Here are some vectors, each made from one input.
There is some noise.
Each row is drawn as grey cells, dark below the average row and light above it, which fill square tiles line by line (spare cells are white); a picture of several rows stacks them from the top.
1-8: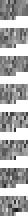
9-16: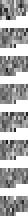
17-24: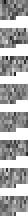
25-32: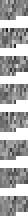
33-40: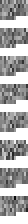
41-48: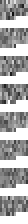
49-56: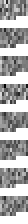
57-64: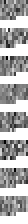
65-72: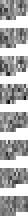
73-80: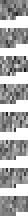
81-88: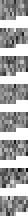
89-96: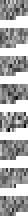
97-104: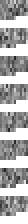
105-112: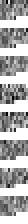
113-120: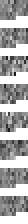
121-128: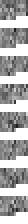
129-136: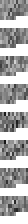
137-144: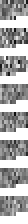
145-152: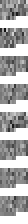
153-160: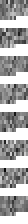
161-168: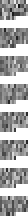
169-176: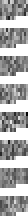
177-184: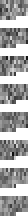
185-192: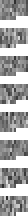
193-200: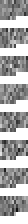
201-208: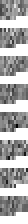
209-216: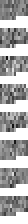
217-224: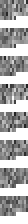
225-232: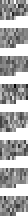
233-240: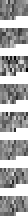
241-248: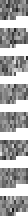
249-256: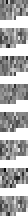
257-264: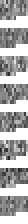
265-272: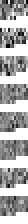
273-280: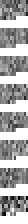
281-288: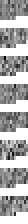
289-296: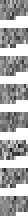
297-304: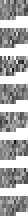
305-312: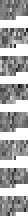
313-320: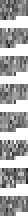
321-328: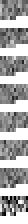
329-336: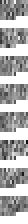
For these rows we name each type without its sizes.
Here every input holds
either three true/false values, or a list of points on a circle.
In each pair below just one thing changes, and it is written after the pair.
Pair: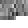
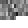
the place on the circle in item 1 of the list
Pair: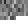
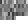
the place on the circle in item 2 of the list
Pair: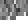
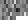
the place on the circle in item 1 of the list
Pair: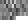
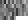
the place on the circle in item 1 of the list
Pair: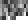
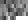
the place on the circle in item 2 of the list
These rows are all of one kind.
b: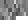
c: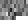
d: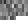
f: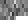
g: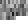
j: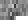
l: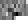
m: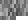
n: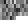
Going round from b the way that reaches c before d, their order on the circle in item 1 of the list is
b, f, l, c, d, m, g, j, n.
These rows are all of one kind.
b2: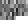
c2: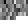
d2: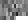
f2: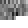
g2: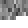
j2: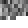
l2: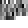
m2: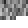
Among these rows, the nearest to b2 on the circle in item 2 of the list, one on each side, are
l2 and m2.
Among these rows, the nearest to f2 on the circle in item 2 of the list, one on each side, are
c2 and g2.
